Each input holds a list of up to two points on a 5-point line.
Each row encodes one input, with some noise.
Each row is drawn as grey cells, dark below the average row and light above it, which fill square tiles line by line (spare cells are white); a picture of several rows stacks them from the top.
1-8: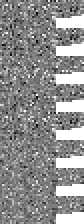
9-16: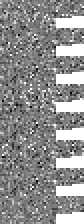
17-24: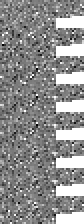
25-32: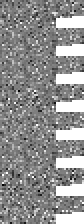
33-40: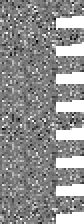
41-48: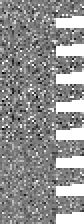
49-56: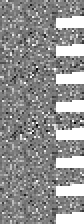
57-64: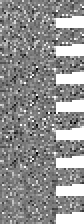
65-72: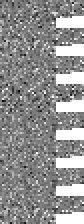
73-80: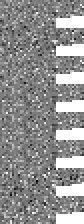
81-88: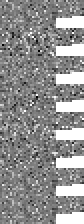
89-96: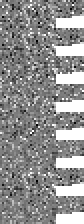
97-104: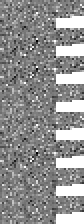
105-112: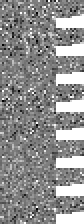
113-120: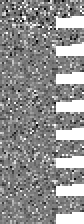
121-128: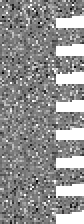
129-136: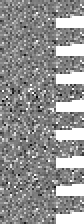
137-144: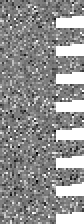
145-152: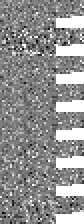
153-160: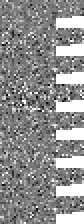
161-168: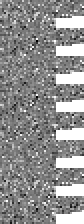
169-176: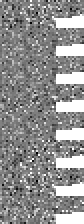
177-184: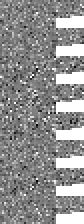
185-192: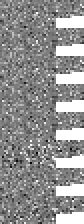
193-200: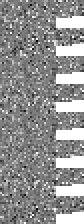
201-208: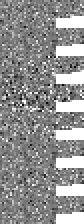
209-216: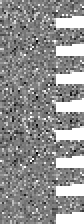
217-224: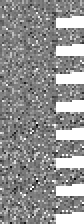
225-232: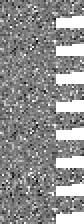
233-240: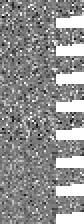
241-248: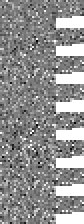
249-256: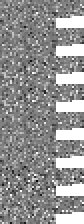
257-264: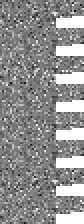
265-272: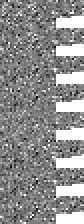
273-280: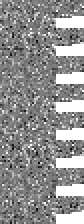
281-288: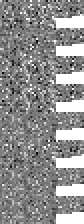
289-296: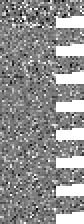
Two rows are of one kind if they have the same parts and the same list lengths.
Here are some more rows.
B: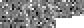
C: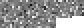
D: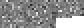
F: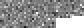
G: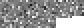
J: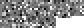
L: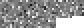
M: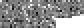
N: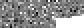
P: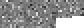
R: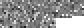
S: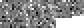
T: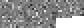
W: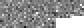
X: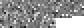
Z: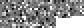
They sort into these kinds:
B, M, N, S
C, D, F, G, L, P, R, T, W, X
J, Z

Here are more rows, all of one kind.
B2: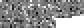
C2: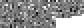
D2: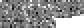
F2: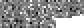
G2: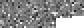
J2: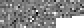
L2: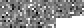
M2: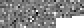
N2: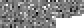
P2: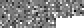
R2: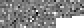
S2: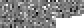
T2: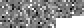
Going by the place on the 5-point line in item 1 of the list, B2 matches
D2, F2, L2 and T2.
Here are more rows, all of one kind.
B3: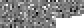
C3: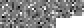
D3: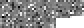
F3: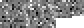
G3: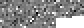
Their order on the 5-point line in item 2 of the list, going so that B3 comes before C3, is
G3, B3, F3, C3, D3.
